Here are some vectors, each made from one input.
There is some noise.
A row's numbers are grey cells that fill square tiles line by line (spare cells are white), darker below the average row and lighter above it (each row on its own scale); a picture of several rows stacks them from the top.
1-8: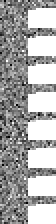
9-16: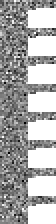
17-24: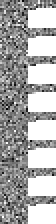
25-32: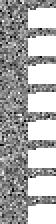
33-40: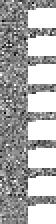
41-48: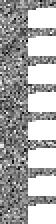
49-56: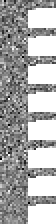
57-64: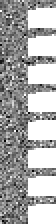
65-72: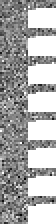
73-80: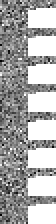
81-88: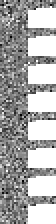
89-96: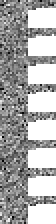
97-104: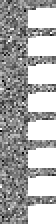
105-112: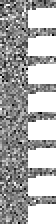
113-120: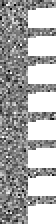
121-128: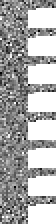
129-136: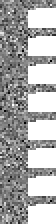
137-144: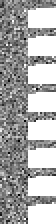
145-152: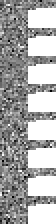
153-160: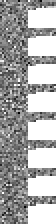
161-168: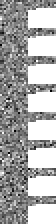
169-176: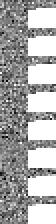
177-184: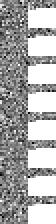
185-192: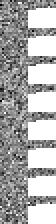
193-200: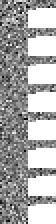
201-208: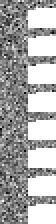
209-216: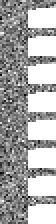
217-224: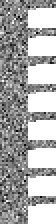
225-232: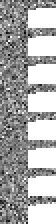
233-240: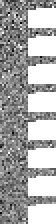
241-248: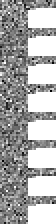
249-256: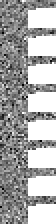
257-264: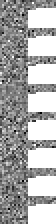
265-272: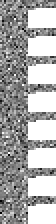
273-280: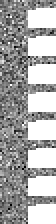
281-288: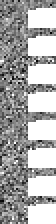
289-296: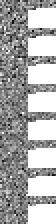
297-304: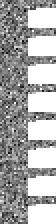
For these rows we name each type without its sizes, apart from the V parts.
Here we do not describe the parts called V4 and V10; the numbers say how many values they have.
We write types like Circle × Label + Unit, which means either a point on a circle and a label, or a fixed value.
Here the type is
(Label × Label + Tree) × Line × V10 + V4.
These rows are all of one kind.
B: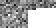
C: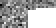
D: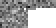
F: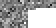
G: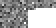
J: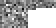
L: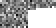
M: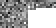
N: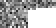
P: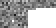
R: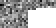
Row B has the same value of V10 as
J and L.
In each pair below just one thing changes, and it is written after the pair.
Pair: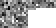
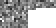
one of the two labels
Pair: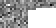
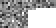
one of the two labels
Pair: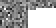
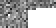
the place on the line
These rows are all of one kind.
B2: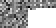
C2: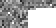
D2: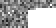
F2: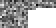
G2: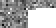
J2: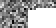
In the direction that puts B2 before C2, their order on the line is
G2, D2, B2, J2, C2, F2.
